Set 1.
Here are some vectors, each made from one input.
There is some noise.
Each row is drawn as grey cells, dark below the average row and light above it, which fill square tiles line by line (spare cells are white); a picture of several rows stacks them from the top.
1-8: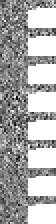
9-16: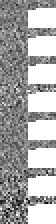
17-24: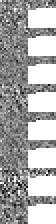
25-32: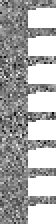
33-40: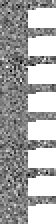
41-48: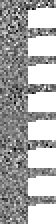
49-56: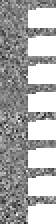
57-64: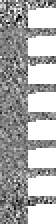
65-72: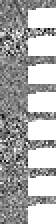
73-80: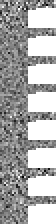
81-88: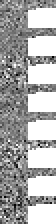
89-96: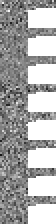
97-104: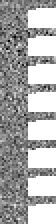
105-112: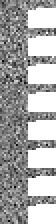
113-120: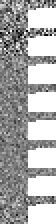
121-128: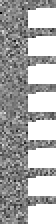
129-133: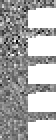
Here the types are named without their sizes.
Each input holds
either a point on a circle, or a point on a line and a node of a tree.
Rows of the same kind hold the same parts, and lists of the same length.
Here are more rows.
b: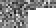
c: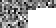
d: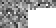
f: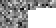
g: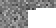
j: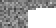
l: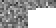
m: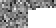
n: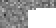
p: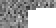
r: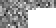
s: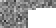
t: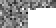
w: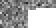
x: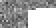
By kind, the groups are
b, g, l, m, p, s, t, x
c, d, f, j, n, r, w

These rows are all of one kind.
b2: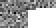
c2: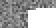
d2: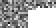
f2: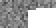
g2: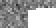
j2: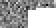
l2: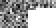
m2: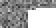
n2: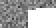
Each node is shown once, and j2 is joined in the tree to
f2 and l2.
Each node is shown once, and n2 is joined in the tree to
m2.
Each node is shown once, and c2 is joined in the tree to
f2 and g2.
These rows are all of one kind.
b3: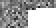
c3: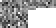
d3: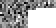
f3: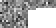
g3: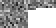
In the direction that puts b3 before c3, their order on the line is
g3, b3, c3, d3, f3.
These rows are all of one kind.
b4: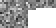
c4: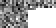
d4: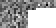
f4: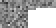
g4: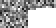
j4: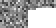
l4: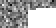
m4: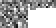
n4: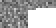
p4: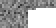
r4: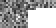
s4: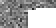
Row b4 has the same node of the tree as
d4, f4, m4 and r4.
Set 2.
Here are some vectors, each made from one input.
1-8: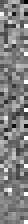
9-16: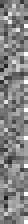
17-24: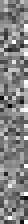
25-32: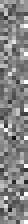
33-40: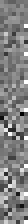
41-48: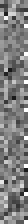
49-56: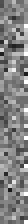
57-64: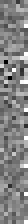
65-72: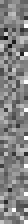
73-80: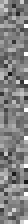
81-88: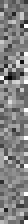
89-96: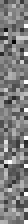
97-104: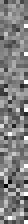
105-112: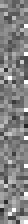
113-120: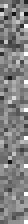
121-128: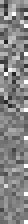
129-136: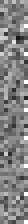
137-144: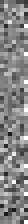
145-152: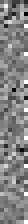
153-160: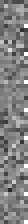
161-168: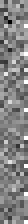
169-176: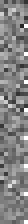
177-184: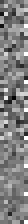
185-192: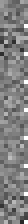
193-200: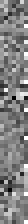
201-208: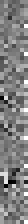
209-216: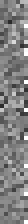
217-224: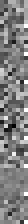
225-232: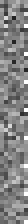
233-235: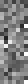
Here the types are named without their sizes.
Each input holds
either a node of a tree, or a list of points on a line.
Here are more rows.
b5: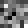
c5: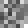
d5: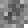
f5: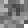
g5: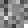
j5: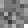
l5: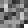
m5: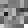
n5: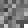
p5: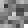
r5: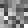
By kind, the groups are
b5
c5, g5
d5, f5, j5, n5, p5, r5
l5, m5

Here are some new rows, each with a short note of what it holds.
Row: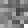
a list of one item
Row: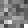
the empty list
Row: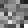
the empty list
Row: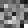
the empty list
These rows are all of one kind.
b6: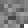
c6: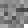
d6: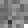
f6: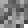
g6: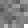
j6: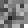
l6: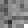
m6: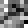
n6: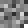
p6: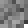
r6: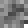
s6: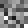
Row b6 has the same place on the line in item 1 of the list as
c6, g6 and m6.
